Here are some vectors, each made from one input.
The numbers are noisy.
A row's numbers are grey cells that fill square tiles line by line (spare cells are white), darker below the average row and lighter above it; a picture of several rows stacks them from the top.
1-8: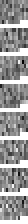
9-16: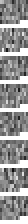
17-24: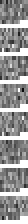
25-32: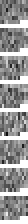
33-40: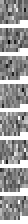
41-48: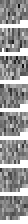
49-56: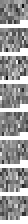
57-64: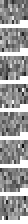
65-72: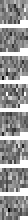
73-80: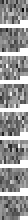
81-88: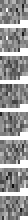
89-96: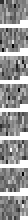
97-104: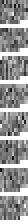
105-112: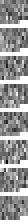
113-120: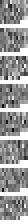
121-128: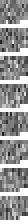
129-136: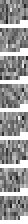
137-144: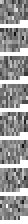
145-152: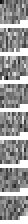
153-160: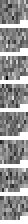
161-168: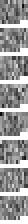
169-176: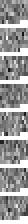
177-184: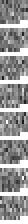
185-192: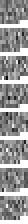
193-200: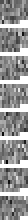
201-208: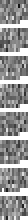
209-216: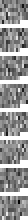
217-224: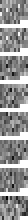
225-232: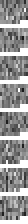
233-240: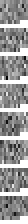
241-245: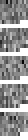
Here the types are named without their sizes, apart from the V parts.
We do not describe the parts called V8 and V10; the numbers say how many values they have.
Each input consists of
a point on a line and two values of V8, together with either a point on a line and a true/false value, or a value of V10.
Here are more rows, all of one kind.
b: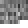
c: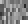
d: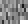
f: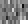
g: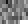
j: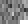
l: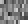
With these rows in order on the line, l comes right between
b and c.
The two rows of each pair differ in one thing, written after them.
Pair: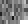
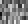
the place on the line
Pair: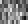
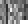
the value of V10
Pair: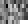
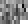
the place on the line
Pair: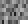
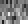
the place on the line
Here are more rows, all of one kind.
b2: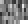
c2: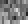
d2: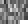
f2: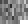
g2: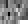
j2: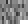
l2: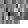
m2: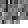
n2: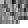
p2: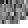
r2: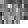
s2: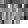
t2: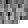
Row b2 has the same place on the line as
d2, n2, r2 and s2.
